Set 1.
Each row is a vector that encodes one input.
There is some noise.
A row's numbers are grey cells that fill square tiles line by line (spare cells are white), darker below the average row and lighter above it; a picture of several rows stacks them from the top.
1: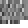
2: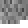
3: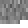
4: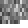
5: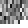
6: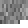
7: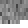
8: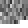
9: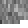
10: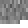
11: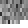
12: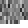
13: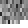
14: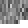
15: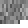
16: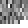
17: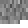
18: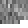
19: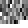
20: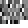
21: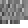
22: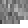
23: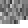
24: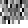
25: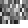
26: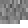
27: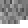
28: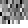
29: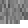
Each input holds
a point on a 5-point line.
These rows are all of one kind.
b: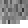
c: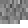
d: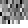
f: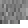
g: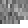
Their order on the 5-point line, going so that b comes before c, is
b, d, c, f, g.
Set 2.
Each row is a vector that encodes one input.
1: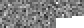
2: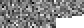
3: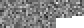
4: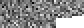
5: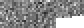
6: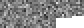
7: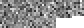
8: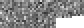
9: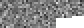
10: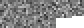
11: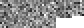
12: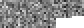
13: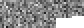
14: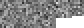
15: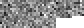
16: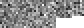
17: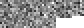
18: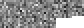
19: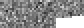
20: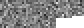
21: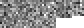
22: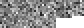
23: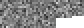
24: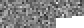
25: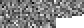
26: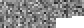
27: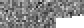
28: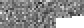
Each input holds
a point on a 5-point line.
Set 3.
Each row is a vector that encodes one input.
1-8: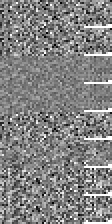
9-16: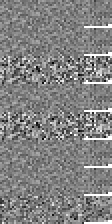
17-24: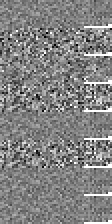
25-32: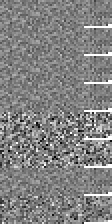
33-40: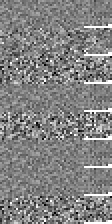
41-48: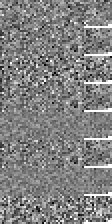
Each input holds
a point on a 5-point line.
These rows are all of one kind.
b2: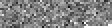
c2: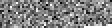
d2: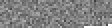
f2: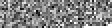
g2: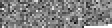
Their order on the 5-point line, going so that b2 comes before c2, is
f2, b2, d2, g2, c2.
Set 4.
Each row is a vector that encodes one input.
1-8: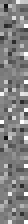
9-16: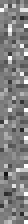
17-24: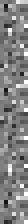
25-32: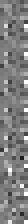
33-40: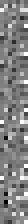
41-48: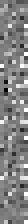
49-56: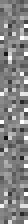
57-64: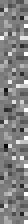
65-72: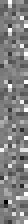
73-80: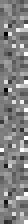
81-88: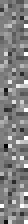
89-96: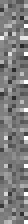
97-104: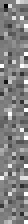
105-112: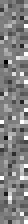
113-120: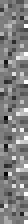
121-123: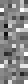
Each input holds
a point on an 11-point line.
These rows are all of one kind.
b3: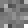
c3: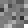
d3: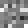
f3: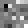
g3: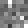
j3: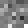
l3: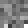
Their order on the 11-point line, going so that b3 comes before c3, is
f3, g3, l3, b3, c3, j3, d3.
